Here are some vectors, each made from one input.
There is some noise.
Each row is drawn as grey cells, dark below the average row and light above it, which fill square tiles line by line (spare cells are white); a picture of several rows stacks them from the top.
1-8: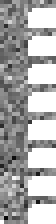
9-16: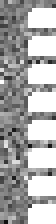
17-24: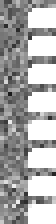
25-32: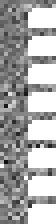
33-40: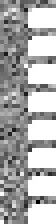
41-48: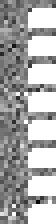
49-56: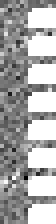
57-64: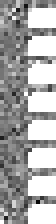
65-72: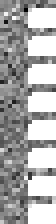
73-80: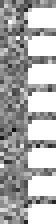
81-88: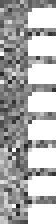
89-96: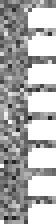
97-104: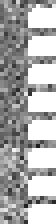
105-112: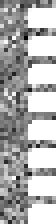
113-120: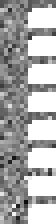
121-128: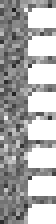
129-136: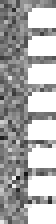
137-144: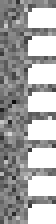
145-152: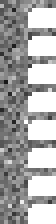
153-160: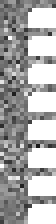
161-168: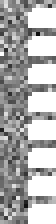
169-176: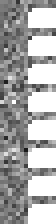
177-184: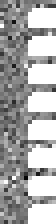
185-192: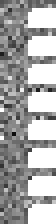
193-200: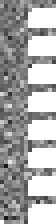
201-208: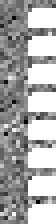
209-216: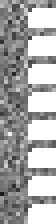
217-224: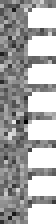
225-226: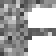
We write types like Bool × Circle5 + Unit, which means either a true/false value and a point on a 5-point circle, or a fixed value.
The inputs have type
(Label9 + Line9) × Line7.
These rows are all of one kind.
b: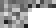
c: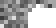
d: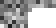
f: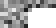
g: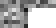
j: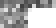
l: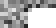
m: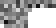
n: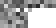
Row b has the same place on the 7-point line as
m and n.
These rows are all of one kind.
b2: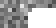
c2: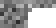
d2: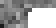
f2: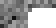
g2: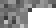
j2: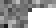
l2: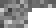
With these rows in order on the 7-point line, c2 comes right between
d2 and j2.
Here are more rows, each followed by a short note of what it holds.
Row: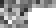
one of 9 labels and a point on a 7-point line
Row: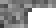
a point on a 7-point line and a point on a 9-point line
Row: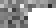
a point on a 7-point line and a point on a 9-point line
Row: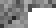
a point on a 7-point line and a point on a 9-point line
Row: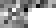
one of 9 labels and a point on a 7-point line
